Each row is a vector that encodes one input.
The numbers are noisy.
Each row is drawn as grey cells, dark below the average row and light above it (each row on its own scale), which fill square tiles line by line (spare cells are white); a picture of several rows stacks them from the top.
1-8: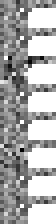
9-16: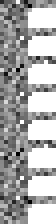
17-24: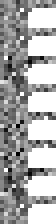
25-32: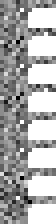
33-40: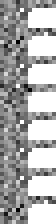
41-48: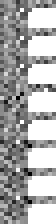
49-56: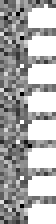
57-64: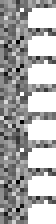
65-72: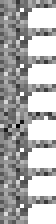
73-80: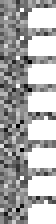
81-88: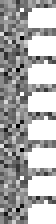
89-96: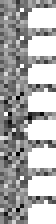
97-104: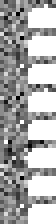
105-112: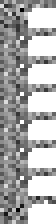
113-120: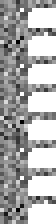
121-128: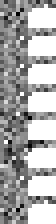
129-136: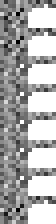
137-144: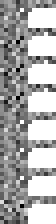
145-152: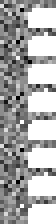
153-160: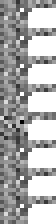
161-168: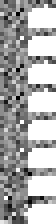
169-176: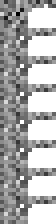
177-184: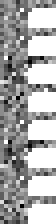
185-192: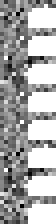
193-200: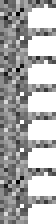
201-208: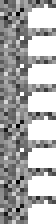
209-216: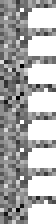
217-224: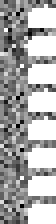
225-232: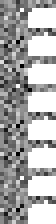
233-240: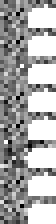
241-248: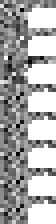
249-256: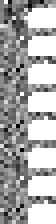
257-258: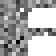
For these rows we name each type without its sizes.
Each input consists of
a label.
